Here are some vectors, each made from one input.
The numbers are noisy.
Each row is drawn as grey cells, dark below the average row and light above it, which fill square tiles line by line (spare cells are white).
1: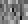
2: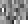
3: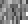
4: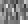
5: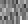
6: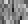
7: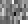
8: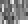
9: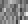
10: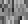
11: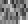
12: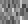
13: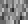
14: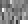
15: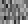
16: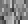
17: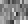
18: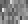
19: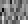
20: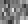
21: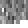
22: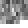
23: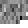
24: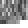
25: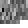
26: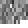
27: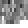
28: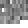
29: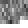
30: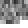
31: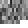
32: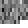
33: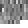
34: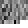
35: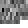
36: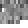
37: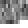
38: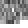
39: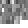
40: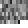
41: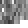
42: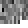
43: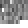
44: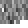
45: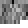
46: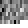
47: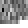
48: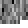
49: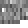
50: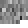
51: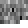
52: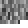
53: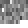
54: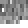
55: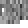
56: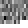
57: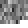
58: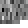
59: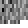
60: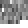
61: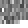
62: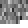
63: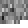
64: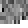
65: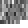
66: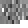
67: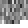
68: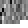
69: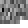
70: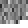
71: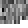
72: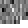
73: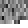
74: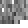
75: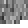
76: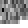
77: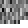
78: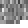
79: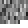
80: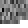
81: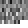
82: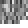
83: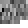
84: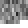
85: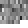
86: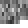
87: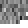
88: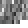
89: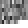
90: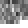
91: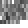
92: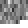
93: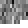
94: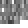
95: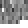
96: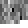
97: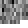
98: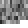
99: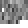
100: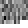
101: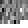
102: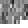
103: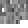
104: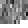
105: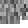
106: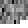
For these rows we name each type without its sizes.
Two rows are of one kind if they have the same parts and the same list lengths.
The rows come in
2 kinds.
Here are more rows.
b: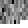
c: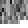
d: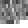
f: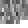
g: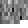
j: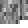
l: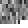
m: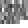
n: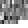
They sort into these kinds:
b, l
c, d, f, g, j, m, n

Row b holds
two labels.
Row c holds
a label and a point on a line.
